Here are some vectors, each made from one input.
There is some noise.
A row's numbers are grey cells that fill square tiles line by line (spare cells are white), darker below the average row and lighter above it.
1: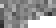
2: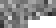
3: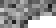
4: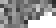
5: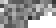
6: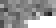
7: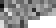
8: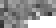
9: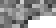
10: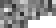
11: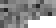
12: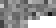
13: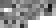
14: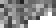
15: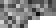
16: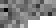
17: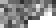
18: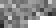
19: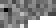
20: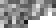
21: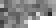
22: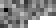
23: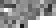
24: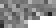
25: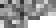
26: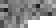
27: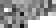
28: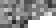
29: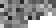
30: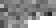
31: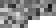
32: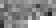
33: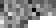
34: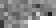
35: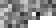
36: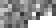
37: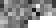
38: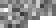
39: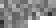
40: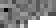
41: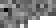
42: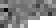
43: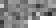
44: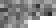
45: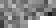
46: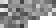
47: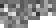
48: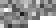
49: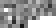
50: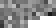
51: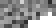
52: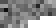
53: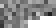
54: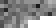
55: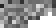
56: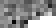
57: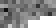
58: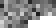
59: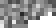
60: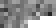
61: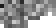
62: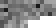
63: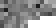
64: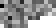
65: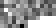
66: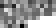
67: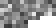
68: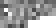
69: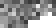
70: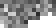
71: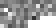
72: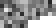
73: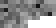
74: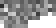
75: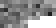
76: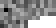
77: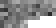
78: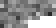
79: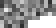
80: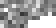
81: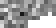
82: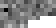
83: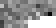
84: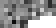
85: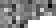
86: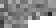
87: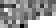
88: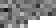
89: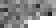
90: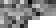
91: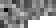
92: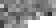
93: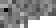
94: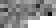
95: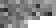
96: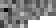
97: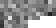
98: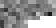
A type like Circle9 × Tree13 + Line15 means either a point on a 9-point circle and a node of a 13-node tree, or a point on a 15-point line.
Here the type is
(Circle10 + Unit) × Line11.
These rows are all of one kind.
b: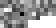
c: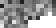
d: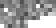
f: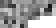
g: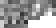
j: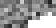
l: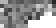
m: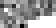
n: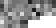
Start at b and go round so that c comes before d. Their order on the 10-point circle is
b, g, c, l, d, n, m, f, j.
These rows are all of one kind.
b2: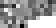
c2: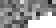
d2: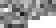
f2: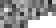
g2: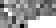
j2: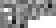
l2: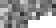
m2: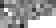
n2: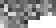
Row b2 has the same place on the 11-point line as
d2 and m2.
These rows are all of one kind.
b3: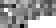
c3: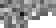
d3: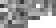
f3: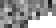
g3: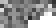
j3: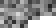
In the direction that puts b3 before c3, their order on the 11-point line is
d3, b3, c3, f3, j3, g3.
